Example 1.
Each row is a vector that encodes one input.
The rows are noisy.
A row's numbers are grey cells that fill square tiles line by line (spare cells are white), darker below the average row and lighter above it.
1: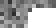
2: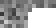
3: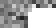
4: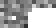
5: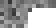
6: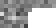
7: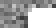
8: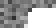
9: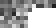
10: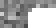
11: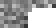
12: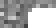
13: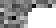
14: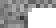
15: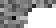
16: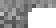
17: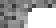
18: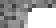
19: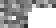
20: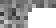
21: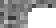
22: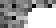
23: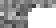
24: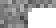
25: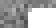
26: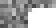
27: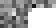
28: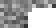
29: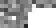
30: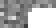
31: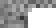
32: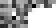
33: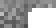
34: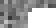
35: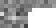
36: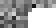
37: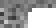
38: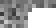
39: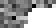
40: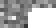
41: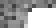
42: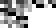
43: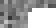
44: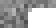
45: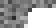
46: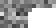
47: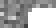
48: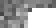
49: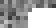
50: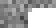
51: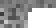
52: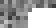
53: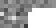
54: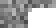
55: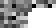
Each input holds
either a point on a 4-point line, or a point on a 5-point line.
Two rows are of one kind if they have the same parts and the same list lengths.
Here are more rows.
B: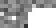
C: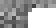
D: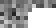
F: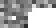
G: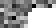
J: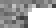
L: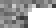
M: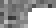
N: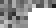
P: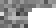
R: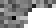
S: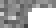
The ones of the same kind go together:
B, C, F, J, L, P, S
D, G, M, N, R

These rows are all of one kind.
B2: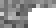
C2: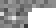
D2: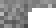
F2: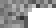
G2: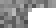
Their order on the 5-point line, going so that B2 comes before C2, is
F2, G2, D2, B2, C2.
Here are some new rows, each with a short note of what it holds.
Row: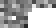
a point on a 5-point line
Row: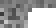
a point on a 4-point line
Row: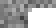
a point on a 5-point line
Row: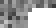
a point on a 4-point line
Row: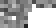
a point on a 5-point line
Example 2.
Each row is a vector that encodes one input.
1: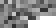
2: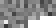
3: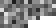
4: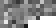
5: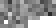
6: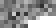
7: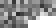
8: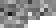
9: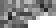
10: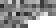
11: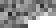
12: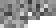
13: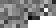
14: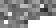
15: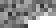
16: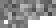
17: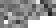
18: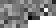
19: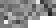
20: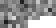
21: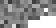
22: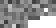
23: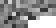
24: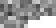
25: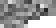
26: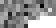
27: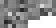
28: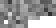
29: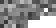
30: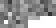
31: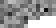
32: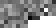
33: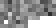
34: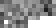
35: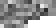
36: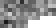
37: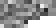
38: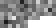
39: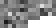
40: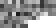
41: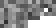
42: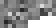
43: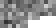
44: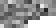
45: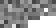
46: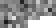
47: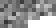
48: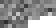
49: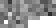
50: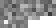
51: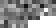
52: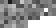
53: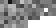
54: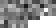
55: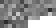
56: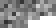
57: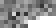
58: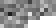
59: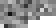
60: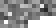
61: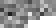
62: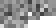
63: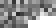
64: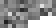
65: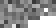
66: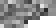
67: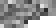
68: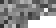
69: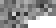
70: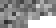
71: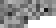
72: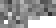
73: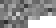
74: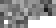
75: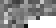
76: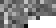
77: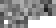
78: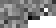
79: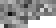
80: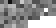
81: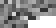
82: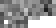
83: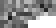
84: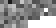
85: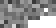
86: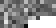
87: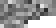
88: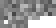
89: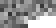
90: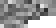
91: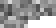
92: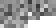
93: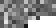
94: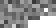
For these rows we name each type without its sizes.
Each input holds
two labels.
